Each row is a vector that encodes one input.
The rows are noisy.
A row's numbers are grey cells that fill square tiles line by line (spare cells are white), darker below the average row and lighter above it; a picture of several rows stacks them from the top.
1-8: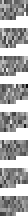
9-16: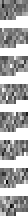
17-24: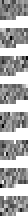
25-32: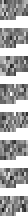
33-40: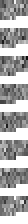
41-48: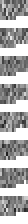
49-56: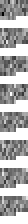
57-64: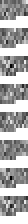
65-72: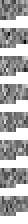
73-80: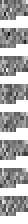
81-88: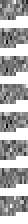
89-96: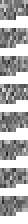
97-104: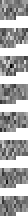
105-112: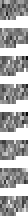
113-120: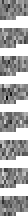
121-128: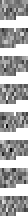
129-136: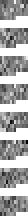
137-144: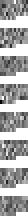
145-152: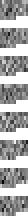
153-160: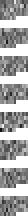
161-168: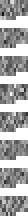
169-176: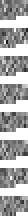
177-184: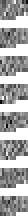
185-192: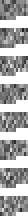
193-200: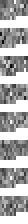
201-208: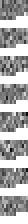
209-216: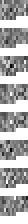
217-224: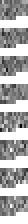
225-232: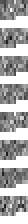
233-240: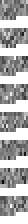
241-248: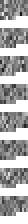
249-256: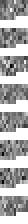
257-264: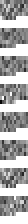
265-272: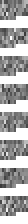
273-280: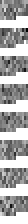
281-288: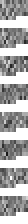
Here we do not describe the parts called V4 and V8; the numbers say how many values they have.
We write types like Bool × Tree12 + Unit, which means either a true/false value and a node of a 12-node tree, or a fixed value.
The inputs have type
(Bool × V4 + V8) × Circle6 × Tree10.
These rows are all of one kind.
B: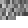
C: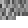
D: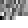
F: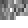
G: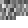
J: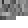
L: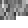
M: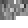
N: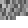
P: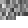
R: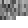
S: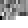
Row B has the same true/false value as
C and S.
